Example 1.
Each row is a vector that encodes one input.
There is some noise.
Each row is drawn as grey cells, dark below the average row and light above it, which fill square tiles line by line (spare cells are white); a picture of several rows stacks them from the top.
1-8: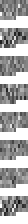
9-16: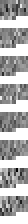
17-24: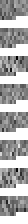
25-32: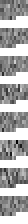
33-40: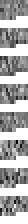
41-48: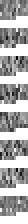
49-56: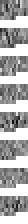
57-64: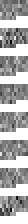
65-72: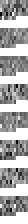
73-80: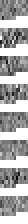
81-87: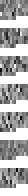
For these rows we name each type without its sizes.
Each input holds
a true/false value, together with either a point on a circle, or a point on a line.
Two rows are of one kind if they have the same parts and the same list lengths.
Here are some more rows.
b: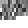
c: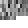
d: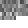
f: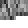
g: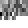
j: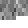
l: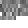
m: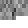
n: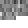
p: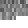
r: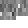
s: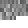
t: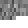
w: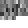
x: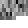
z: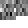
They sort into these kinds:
b, f, g, w, z
c, d, j, l, m, n, p, r, s, t, x

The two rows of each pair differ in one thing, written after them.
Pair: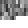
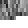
the place on the line
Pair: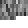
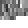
the place on the line
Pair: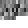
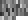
the place on the line
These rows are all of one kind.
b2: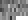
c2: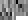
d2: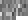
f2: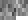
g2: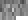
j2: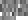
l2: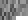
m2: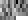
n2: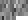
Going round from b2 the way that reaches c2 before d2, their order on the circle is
b2, c2, l2, n2, f2, d2, j2, m2, g2.
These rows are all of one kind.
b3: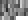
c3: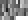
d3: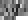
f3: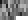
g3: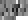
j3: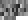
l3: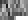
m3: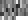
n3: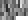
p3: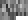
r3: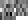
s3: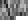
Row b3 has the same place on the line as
c3 and n3.
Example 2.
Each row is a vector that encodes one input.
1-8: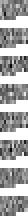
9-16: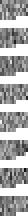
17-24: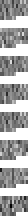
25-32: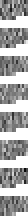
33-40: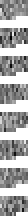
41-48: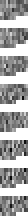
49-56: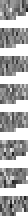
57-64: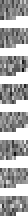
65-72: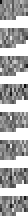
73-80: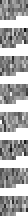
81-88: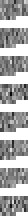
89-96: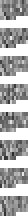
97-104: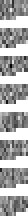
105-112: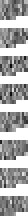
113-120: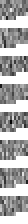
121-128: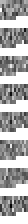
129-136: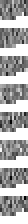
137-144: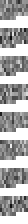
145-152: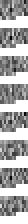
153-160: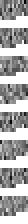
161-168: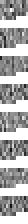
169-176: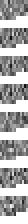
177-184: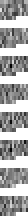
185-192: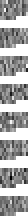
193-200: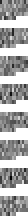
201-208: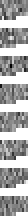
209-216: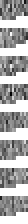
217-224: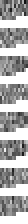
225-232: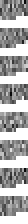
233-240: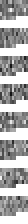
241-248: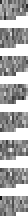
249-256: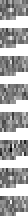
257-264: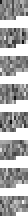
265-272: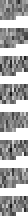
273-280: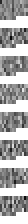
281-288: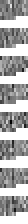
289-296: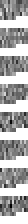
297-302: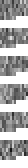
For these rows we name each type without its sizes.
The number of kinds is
3.
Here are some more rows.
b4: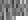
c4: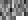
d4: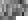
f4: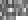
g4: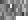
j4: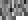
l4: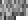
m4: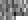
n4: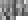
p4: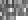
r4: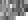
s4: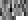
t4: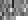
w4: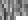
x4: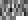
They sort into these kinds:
b4, f4, g4, m4, p4, t4
c4, j4, s4, x4
d4, l4, n4, r4, w4

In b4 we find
a point on a line.
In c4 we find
a label.
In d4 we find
a point on a circle and a point on a line.
